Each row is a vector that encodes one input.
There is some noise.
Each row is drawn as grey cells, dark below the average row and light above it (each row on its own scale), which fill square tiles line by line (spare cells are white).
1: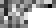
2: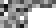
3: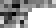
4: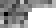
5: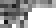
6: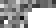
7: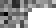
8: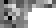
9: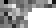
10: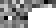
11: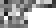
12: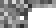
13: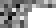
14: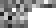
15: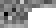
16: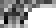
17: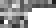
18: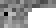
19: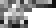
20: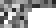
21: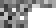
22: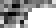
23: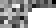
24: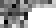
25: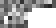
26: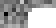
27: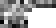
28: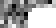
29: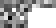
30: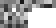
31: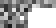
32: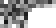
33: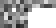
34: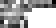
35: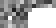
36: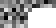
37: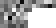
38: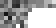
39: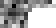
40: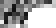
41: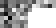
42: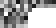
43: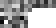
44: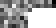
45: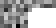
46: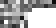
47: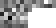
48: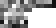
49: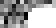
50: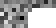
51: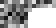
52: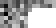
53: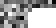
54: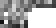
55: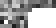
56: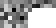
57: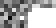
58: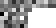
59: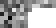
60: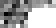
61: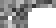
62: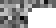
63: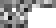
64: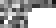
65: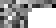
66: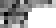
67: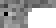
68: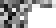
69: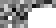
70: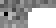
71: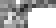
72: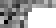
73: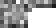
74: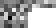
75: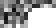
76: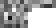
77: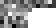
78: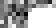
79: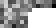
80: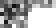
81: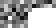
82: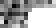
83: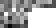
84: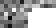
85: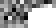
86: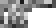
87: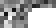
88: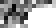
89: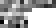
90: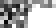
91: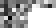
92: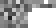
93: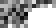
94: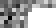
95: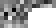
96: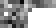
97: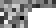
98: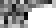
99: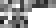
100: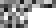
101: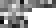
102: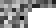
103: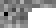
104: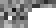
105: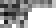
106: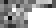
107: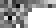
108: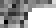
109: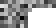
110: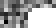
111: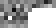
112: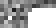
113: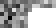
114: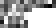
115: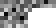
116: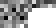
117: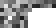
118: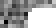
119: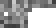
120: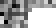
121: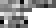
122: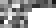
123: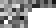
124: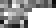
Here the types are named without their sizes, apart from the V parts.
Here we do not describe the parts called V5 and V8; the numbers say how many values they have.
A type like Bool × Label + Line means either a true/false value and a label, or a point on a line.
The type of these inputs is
(Bool × V5 + Line) × V8.
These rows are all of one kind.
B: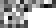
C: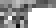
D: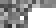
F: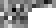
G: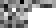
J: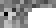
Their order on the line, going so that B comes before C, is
B, F, J, G, C, D.
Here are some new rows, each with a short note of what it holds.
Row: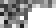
a point on a line and a value of V8
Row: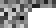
a true/false value, a value of V5 and a value of V8
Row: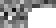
a point on a line and a value of V8
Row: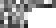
a true/false value, a value of V5 and a value of V8
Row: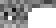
a point on a line and a value of V8
